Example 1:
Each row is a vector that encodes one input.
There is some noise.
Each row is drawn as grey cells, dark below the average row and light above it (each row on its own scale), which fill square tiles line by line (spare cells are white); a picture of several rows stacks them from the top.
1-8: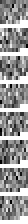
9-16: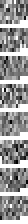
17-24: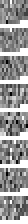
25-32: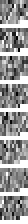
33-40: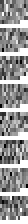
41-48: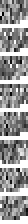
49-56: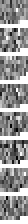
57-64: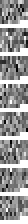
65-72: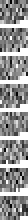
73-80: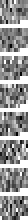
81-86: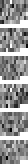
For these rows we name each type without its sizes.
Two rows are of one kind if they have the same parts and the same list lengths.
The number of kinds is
2.
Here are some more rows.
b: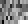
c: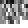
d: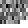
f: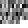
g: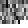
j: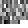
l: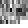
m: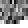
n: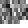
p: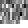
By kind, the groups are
b, c, d, f, j, p
g, l, m, n

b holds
a node of each of two trees.
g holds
a label and a node of a tree.
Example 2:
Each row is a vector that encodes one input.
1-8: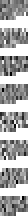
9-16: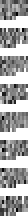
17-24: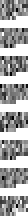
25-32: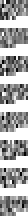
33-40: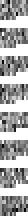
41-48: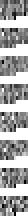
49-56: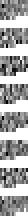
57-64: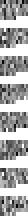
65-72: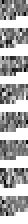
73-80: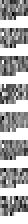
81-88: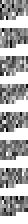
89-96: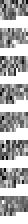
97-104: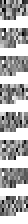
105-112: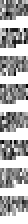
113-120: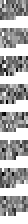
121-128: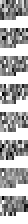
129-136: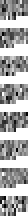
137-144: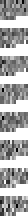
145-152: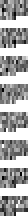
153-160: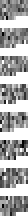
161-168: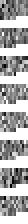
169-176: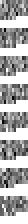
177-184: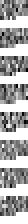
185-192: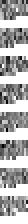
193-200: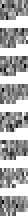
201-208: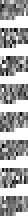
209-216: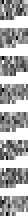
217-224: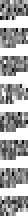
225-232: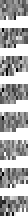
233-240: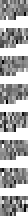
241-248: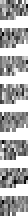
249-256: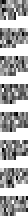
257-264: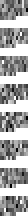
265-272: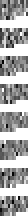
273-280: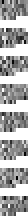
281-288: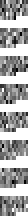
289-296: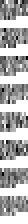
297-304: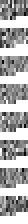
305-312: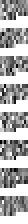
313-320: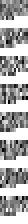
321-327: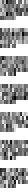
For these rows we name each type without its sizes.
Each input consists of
a true/false value, together with either a label, or a node of a tree.
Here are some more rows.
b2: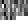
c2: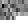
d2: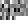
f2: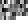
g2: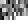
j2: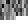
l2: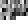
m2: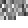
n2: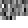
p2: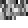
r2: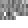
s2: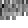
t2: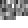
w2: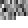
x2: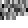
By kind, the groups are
b2, c2, d2, f2, g2, j2, l2, n2, p2, s2, t2, x2
m2, r2, w2

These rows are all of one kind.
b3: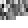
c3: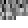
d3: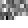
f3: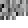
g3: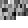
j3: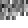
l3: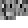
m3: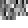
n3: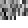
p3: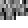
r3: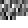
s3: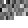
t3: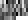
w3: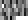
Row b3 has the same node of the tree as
d3, n3, p3 and w3.
